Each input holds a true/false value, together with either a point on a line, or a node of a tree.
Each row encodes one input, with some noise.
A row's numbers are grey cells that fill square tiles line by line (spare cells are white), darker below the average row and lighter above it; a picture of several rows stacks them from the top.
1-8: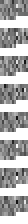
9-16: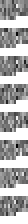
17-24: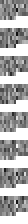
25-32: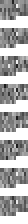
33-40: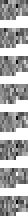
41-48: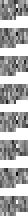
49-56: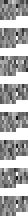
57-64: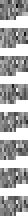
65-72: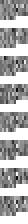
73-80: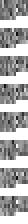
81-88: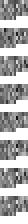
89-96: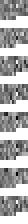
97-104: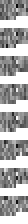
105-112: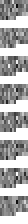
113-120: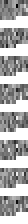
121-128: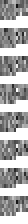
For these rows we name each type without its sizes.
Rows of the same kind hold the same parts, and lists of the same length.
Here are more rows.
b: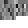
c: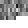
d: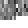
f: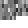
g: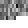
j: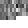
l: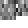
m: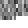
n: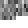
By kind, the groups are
b
c, d, f, g, j, l, m, n

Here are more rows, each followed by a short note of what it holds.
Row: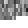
a node of a tree and a true/false value
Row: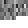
a point on a line and a true/false value
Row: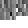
a point on a line and a true/false value
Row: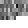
a node of a tree and a true/false value
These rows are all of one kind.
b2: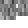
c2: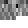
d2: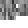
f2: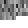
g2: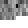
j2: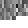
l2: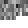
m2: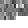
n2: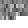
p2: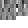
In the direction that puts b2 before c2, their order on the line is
m2, j2, p2, b2, f2, d2, n2, g2, c2, l2.
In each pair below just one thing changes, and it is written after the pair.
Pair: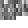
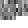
the node of the tree
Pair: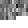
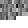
the node of the tree
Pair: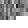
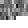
the node of the tree
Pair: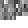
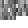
the node of the tree
